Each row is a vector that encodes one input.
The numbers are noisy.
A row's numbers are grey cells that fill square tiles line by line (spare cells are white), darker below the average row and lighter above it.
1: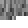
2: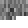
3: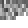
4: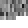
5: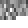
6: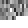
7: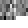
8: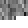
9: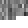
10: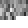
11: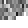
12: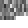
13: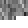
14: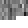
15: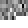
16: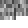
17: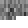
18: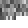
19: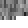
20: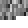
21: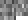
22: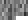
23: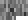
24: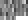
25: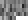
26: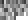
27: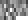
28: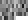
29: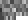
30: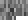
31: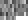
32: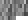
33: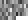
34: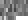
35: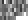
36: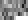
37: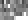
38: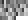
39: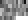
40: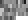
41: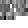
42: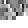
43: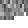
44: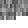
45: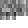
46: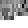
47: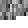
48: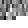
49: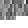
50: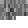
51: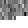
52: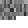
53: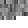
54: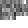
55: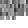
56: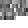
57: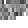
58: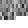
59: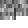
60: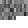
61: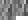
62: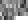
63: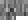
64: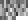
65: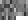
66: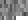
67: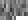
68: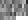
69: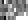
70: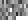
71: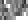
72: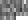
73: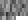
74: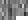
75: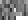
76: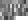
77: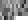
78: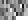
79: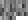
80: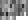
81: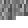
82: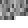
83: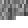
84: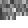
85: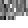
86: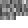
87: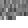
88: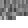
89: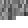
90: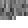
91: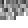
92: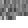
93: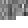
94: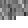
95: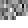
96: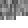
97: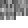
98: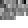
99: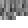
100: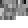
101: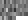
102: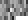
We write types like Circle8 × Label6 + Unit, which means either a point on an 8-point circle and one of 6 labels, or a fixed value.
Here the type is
(Circle10 + Line5) × Line10.
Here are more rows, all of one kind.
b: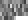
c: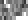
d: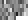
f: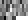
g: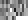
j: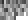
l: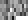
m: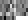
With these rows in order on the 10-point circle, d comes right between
g and j.
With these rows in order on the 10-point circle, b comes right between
c and m.
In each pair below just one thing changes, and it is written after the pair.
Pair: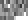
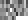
the place on the 10-point circle
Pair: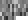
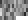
the place on the 10-point line
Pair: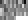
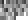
the place on the 10-point circle
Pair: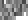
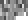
the place on the 10-point line
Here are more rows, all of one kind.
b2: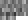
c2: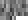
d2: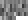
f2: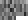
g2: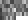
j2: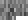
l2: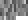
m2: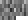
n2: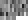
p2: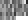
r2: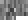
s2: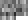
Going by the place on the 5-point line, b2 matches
g2, n2 and p2.
